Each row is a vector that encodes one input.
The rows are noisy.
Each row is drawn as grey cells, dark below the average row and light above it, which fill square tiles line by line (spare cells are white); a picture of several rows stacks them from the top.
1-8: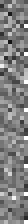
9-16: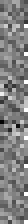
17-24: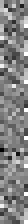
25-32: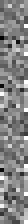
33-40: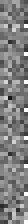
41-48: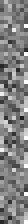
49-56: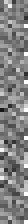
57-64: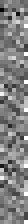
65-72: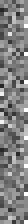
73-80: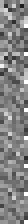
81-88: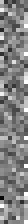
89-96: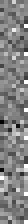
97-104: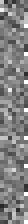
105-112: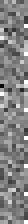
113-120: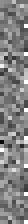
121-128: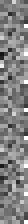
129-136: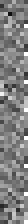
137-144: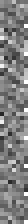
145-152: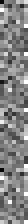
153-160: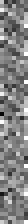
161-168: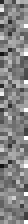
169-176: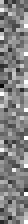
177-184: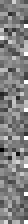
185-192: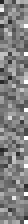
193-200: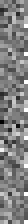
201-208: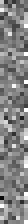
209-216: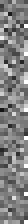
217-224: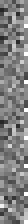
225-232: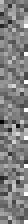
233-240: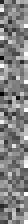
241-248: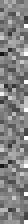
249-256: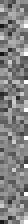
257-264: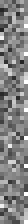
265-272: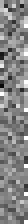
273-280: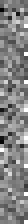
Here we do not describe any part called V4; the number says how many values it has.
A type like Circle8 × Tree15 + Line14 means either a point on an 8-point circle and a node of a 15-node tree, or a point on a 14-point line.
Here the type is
(Line3 × Line6 + Unit) × V4 + Tree9.
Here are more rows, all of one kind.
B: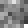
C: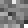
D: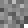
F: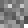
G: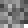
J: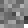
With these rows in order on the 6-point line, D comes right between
C and F.
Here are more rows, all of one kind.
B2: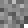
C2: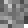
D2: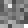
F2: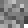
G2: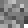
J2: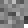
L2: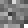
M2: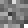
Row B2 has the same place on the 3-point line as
C2 and J2.
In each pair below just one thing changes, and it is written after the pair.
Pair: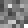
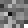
the place on the 3-point line
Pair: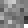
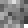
the place on the 3-point line
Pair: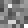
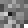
the place on the 3-point line
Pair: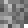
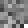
the value of V4
